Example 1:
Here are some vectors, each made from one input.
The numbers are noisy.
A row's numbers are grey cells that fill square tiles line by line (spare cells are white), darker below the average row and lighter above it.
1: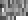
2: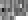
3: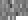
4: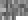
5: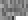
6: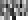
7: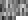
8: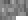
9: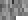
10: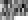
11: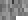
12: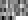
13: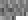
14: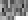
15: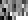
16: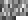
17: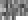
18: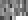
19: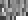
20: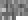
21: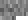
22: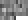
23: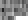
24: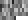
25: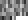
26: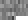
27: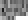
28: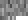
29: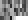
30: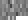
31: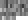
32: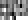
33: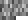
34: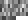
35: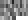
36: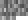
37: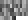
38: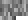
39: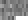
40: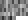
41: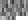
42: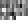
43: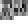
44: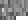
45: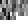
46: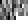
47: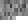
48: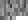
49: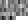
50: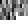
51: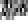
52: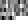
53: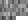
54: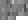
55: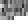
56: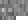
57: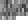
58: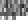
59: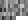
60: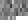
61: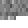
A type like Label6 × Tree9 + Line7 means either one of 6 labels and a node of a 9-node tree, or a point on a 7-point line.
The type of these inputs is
Bool × Label8 + Unit.
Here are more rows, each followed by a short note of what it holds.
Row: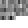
one of 8 labels and a true/false value
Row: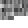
one of 8 labels and a true/false value
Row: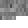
one of 8 labels and a true/false value
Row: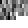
a fixed value
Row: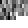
a fixed value
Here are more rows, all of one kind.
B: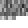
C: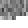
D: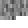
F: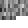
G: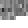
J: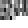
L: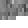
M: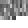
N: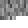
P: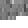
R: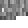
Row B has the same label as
C and G.
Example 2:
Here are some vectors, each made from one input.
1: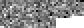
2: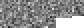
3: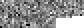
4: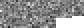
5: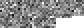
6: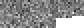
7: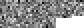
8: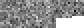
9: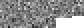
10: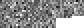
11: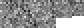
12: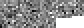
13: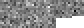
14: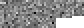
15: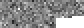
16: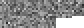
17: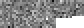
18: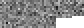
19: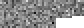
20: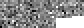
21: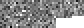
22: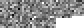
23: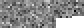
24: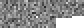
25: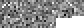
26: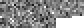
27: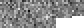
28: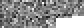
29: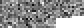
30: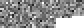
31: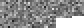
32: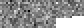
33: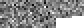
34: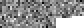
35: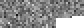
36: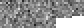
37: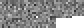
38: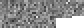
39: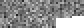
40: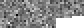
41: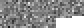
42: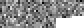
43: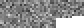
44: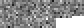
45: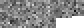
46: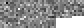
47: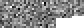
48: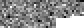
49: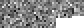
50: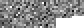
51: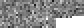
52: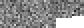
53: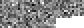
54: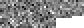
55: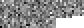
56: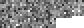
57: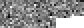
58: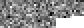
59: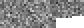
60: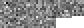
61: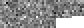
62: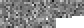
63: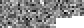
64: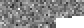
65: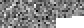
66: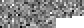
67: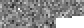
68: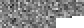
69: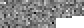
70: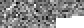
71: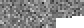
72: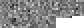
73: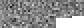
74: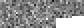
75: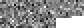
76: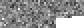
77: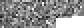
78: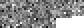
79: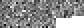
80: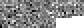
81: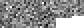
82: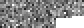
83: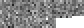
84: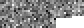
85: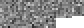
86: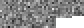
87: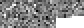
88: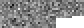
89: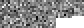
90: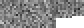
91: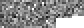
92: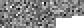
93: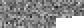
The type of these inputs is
Circle13 + Tree12.
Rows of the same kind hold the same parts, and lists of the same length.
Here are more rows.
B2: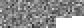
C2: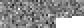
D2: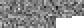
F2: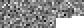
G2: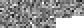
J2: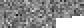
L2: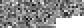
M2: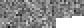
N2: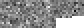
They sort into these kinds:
B2, C2, D2, J2, M2, N2
F2, G2, L2

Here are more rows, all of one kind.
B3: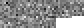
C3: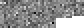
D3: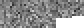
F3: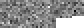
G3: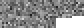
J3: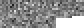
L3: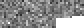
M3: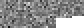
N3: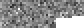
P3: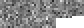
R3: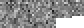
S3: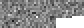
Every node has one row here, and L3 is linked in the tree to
D3.
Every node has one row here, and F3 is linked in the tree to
D3.
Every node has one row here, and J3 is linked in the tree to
M3, N3, R3 and S3.
